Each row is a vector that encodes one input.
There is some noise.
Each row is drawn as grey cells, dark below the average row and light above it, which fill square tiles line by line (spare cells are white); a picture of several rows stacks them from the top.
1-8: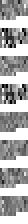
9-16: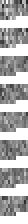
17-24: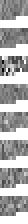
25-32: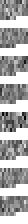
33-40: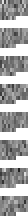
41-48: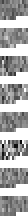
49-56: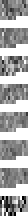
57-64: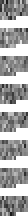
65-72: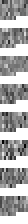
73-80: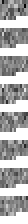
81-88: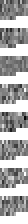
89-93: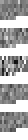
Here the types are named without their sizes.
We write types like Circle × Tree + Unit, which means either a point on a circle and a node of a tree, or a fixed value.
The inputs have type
Line × Line × Tree.
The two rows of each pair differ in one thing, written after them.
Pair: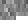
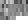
the node of the tree
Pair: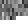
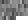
the node of the tree
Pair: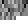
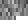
the place on one of the two lines
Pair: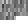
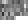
the place on one of the two lines
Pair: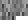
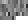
the node of the tree
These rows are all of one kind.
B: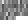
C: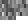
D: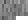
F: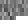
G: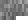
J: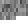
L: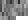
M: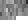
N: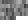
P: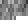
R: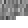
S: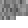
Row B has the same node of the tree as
J, M and P.
